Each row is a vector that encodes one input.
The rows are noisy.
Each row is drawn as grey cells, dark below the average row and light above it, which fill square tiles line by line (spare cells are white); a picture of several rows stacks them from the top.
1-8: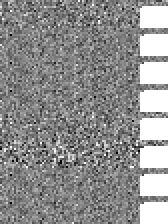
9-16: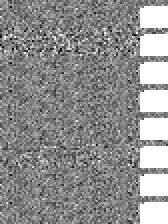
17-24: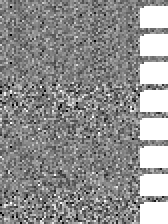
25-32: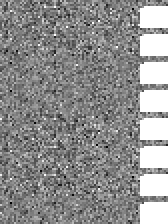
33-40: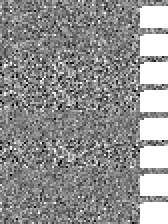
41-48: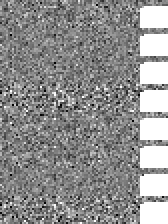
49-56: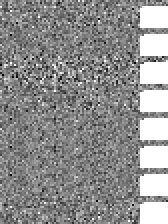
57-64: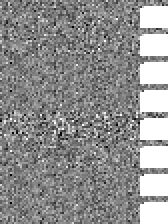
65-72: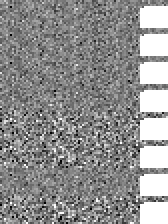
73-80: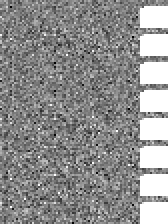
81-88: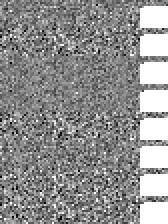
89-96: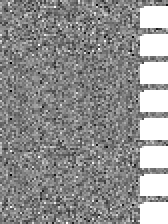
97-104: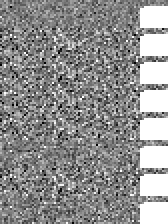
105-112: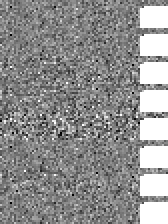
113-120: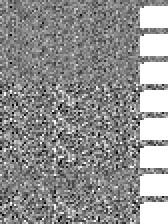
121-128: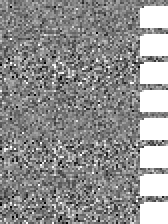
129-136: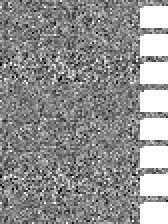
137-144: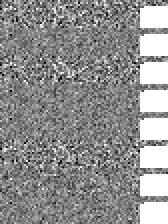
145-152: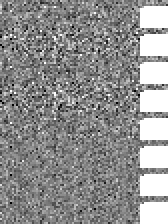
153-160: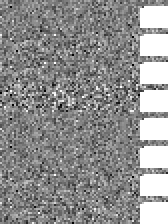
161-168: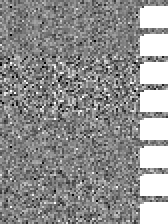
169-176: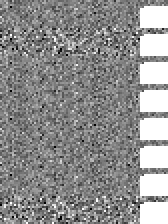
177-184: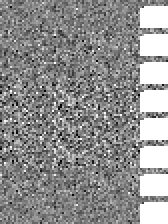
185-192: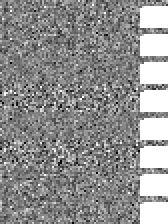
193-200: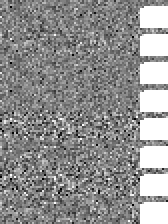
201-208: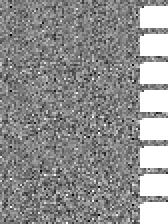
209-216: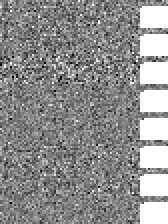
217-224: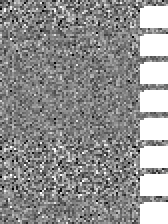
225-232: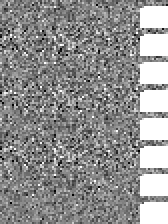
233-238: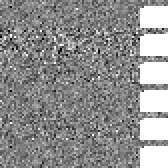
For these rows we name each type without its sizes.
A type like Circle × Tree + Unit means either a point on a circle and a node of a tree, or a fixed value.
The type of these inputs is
Label × Label × Label × Label + Line × Line + Tree + Unit.
